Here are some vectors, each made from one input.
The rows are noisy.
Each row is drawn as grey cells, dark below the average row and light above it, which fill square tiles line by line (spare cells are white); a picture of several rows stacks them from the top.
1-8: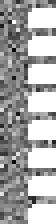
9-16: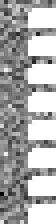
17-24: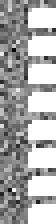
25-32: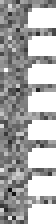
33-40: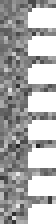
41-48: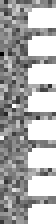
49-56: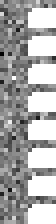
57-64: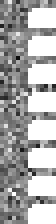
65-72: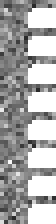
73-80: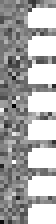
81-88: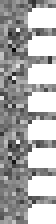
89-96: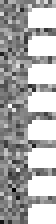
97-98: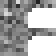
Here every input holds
either a point on a 10-point line, or a node of a 10-node tree, or three true/false values.
